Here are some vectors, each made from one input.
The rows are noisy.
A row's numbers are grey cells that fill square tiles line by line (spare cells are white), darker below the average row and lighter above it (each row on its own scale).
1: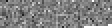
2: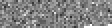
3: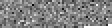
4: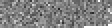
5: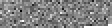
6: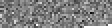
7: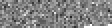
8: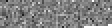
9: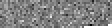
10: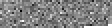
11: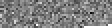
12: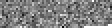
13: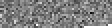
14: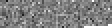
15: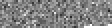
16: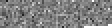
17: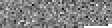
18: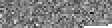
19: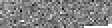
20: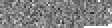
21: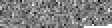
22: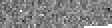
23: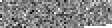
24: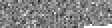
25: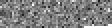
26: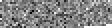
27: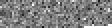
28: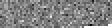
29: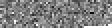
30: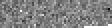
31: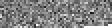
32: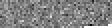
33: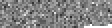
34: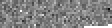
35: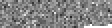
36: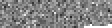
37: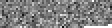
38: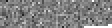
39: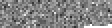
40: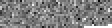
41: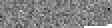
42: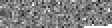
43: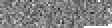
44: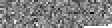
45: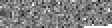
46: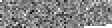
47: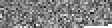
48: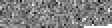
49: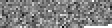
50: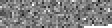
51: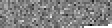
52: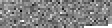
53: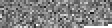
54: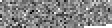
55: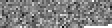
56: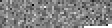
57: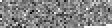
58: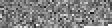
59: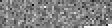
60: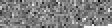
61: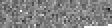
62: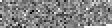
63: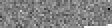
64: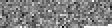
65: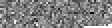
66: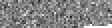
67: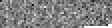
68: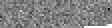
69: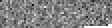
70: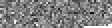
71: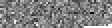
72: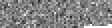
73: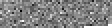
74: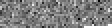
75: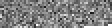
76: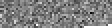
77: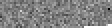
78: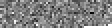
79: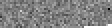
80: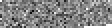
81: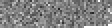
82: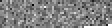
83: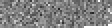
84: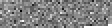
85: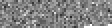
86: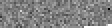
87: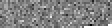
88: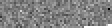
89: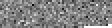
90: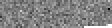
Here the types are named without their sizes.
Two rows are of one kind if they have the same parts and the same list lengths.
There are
2 kinds of row.
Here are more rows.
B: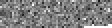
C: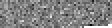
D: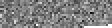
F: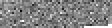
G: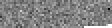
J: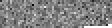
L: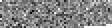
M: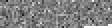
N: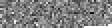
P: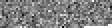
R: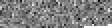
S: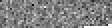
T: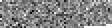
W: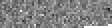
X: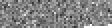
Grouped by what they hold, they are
B, D, M, N, P, R
C, F, G, J, L, S, T, W, X

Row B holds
a point on a line.
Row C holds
three true/false values.
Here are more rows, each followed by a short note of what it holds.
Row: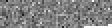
a point on a line
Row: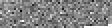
three true/false values
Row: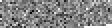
three true/false values
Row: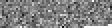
a point on a line
